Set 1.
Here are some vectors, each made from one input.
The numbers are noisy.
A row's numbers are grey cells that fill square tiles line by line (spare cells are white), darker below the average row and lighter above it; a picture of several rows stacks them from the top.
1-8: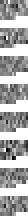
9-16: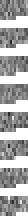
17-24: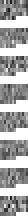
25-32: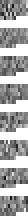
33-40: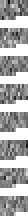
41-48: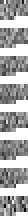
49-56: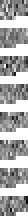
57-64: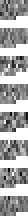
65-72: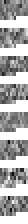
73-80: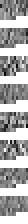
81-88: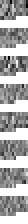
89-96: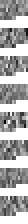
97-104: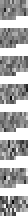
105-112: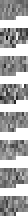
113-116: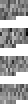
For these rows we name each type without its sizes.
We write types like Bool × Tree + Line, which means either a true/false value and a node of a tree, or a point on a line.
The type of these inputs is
Bool × (Tree + Unit).
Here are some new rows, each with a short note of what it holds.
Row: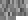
a true/false value
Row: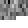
a node of a tree and a true/false value
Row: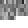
a true/false value
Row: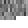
a node of a tree and a true/false value
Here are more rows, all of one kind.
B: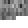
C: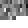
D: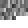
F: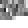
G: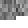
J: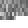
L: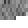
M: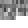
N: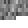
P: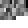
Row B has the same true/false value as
F, G, L and N.
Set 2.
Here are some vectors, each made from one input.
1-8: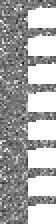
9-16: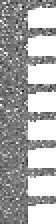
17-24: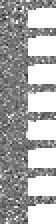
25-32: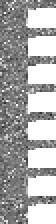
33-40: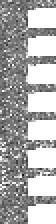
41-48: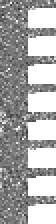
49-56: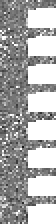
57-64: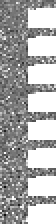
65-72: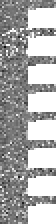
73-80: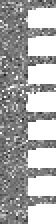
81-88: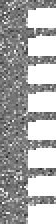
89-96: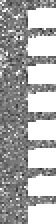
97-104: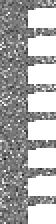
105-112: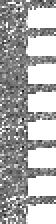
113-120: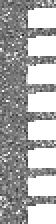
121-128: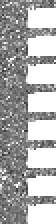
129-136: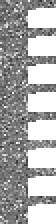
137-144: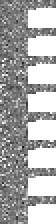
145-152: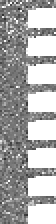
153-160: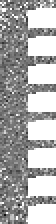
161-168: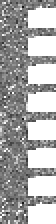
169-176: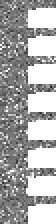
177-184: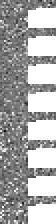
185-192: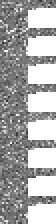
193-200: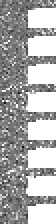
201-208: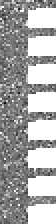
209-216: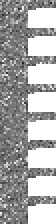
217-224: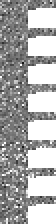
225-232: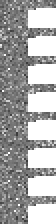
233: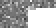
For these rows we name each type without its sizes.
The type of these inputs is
Bool × Bool × Bool + Line.
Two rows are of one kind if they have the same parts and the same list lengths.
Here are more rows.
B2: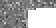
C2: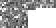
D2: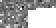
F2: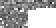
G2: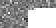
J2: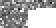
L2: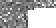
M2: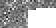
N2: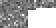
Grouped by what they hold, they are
B2, G2, L2, M2
C2, D2, F2, J2, N2

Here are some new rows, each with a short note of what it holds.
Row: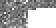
a point on a line
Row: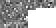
three true/false values
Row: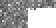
a point on a line
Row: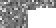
three true/false values
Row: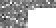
a point on a line
